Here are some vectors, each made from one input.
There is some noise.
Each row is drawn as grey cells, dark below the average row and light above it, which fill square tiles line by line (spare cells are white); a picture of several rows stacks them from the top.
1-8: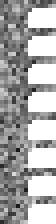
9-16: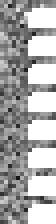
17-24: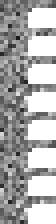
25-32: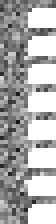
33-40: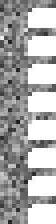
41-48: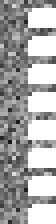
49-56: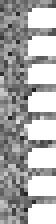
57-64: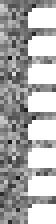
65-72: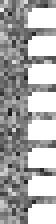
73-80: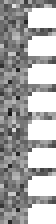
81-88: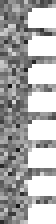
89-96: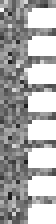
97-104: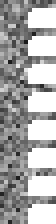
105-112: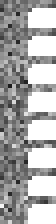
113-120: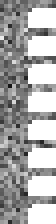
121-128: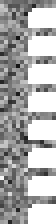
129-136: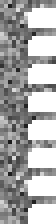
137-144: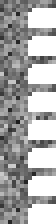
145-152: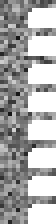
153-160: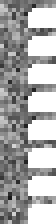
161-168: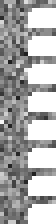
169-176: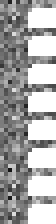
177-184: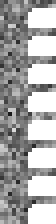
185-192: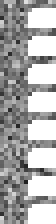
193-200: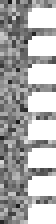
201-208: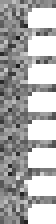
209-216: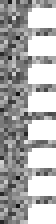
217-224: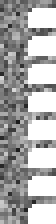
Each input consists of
one of 11 labels.
